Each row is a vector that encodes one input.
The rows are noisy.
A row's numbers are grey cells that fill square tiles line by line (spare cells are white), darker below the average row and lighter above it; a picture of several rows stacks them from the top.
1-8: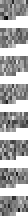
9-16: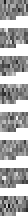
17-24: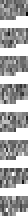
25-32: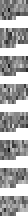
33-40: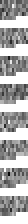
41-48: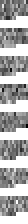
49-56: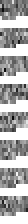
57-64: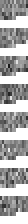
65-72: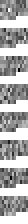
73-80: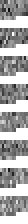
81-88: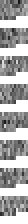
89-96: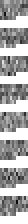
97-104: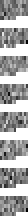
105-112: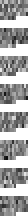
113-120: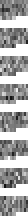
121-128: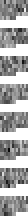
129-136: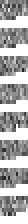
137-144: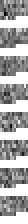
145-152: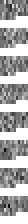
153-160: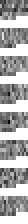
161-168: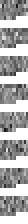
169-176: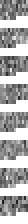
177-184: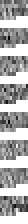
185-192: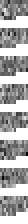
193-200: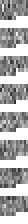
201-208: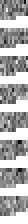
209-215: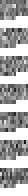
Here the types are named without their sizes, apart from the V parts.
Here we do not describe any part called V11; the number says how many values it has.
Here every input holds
a point on a line, together with either a point on a circle, or a value of V11.
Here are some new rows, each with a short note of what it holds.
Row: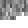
a point on a circle and a point on a line
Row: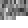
a point on a circle and a point on a line
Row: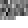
a point on a circle and a point on a line
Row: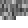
a point on a circle and a point on a line
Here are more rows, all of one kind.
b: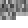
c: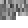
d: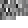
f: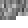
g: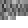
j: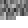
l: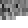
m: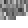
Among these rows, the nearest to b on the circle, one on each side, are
g and l.
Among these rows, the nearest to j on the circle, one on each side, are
d and m.
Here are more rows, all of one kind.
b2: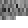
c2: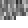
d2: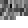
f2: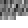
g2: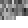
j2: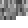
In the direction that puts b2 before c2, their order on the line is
b2, d2, f2, g2, j2, c2.
